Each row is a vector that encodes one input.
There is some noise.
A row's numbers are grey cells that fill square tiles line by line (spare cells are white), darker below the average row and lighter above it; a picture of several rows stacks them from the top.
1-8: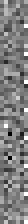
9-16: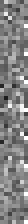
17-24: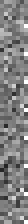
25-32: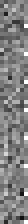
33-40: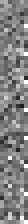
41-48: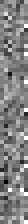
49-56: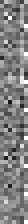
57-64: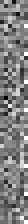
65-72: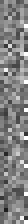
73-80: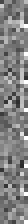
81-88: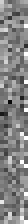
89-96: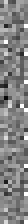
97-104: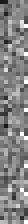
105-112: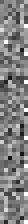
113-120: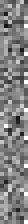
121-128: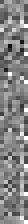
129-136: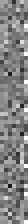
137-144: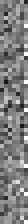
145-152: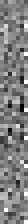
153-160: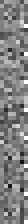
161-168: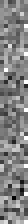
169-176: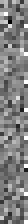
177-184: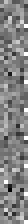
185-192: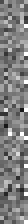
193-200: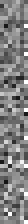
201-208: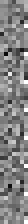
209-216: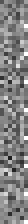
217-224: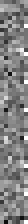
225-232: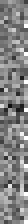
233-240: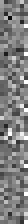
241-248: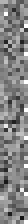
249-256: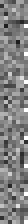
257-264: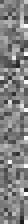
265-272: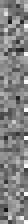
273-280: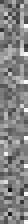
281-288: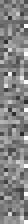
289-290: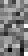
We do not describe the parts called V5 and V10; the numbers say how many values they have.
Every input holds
a point on an 8-point line, a true/false value, a value of V5 and a value of V10.
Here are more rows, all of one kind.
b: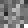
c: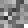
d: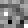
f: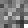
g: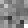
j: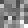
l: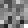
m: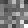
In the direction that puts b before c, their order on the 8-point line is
l, f, g, d, b, c, j, m.
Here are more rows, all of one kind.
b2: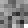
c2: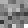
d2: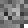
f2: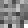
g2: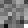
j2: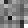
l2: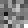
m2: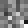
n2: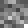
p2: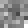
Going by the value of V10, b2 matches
f2 and n2.
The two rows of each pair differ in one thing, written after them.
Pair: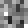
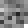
the value of V10
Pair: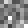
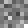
the value of V5
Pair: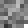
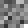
the value of V10
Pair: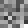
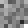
the place on the 8-point line
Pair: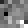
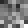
the value of V5
